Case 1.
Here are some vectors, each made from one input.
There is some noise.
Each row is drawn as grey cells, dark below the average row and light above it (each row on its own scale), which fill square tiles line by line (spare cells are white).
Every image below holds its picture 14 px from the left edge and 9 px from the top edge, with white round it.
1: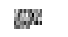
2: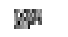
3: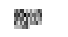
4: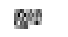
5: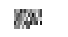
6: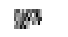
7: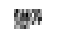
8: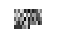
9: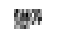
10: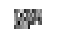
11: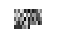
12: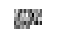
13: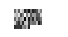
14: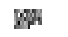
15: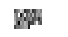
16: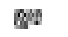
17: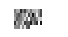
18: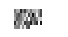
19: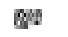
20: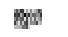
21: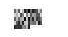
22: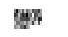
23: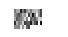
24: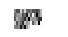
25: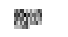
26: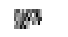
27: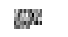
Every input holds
three true/false values.
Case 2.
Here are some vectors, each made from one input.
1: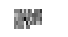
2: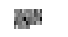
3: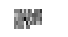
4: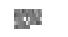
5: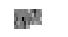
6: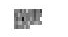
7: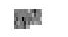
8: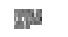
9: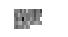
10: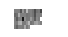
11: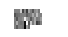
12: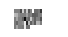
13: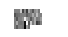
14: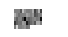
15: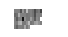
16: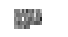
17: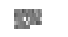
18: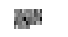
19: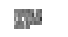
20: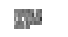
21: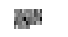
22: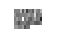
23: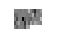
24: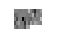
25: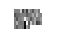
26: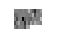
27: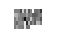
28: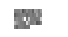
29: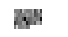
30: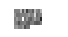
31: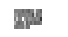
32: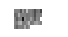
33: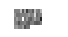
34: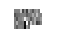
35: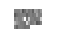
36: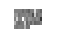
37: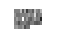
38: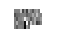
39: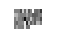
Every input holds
three true/false values.
